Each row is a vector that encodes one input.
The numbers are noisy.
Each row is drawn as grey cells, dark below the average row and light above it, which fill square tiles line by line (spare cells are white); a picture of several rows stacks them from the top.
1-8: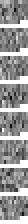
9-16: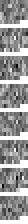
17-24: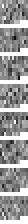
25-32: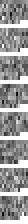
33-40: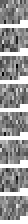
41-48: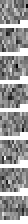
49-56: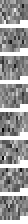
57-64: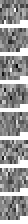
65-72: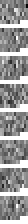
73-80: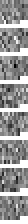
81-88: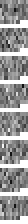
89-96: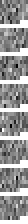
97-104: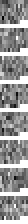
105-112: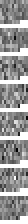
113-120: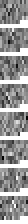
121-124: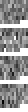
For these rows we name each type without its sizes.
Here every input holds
a label, together with either a fixed value, or three true/false values.
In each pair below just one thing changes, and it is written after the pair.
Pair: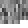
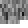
one of the three true/false values
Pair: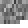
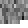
one of the three true/false values
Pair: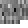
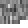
one of the three true/false values
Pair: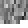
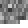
one of the three true/false values
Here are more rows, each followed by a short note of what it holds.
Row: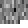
a label and three true/false values
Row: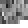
a label
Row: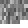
a label and three true/false values
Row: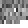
a label
